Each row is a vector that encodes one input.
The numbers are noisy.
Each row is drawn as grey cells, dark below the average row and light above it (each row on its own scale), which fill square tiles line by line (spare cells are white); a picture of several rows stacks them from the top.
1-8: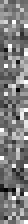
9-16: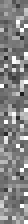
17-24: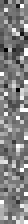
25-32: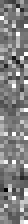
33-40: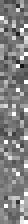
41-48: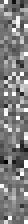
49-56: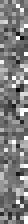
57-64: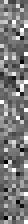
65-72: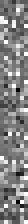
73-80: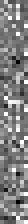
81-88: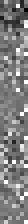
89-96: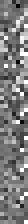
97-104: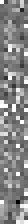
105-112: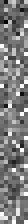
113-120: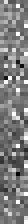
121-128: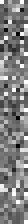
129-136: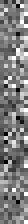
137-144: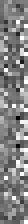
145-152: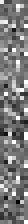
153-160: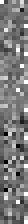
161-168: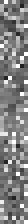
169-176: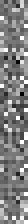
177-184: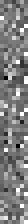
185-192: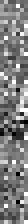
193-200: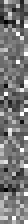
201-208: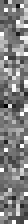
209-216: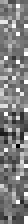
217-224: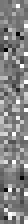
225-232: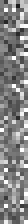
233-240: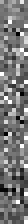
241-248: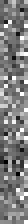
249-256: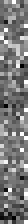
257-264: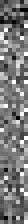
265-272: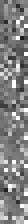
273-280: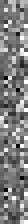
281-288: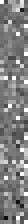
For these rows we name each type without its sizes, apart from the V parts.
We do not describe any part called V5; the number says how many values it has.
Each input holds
either a point on a line and a true/false value, or a value of V5.
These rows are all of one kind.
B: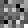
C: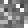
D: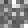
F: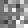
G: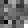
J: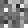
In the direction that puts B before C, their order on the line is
B, J, G, D, C, F.
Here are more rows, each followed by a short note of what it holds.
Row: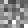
a point on a line and a true/false value
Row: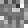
a value of V5
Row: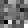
a point on a line and a true/false value
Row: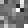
a value of V5
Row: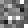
a value of V5
